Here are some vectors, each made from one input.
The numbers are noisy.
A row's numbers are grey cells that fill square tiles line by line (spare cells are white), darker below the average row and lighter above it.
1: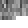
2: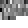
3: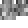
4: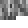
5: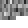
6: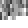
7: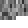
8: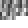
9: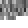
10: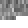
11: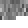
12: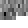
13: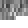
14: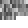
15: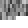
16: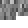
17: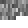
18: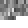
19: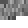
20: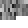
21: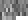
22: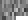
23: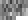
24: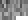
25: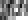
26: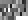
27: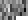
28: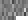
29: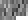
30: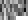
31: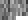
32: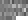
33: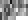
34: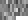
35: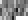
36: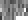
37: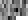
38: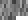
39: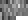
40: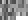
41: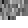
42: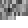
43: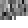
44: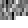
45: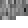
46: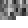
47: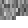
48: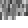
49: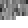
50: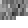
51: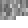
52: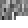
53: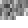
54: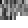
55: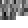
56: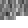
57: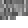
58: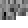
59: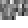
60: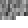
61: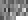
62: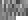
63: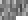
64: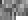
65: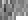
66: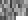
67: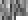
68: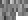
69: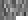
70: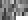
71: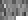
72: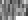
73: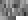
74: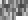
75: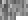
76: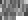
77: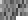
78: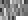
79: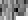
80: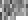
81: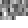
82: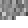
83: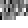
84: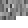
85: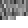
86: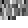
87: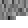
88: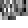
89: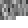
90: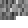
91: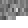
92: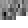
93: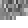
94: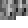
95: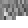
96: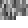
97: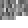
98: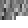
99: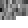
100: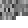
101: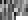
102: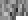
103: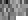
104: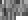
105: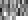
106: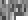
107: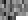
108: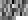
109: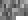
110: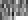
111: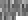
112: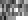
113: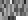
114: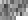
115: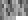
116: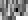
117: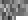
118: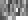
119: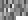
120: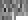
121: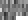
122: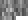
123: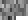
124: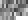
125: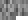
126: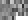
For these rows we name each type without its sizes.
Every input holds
a label, together with either a point on a line, or four true/false values.
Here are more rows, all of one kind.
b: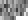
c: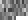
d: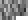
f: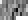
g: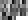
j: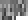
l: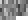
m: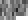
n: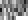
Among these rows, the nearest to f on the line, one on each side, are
c and m.
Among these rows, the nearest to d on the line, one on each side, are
g and l.
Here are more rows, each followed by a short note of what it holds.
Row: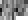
a label and a point on a line
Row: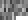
a label and four true/false values
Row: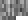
a label and four true/false values
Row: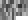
a label and a point on a line
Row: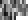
a label and four true/false values
